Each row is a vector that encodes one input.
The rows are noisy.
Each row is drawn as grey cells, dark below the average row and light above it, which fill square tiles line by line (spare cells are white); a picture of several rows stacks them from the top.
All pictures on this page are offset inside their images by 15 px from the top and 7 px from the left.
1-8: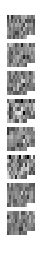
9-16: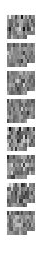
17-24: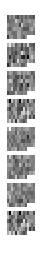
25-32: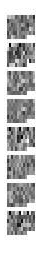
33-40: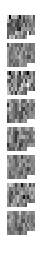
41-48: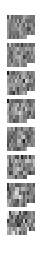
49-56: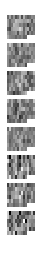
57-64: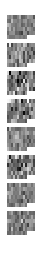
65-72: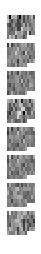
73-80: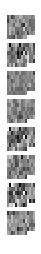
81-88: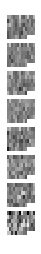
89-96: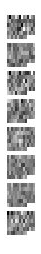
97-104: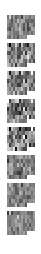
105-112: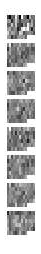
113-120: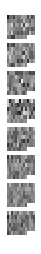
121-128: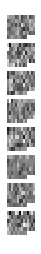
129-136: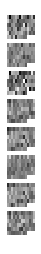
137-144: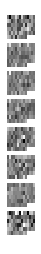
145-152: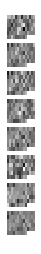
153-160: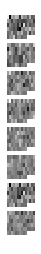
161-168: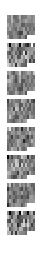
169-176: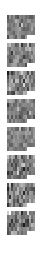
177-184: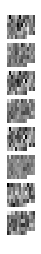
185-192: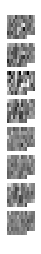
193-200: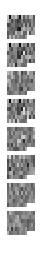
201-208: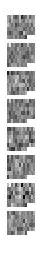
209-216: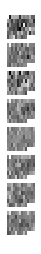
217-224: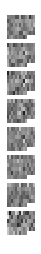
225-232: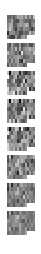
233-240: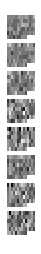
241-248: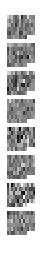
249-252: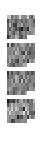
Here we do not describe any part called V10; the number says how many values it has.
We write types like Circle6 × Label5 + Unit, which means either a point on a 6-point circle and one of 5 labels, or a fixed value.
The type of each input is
Line5 × List3(Line6) + V10.
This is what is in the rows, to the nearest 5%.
About 80% of them hold a point on a 5-point line, together with a list of up to three points on a 6-point line. The rest hold a value of V10.
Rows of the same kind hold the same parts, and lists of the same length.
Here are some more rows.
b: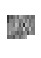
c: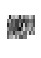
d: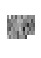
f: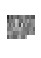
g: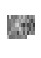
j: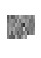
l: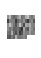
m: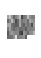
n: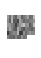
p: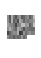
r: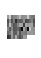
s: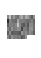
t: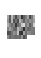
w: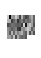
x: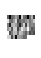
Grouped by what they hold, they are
b, f, j, m
c, w, x
d, g, s
l, r
n, p, t

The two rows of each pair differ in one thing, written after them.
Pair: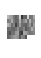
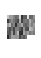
the place on the 6-point line in item 1 of the list
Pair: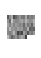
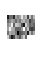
the place on the 6-point line in item 1 of the list
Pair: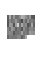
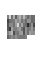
the place on the 5-point line
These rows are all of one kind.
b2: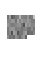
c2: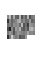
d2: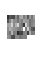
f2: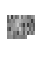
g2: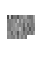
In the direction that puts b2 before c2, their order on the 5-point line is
d2, b2, g2, c2, f2.
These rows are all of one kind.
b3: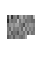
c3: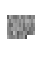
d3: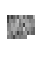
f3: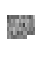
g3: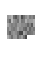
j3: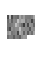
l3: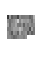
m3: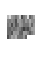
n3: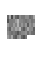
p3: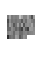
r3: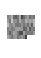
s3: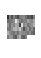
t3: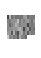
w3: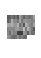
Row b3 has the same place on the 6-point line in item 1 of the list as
d3, n3 and w3.
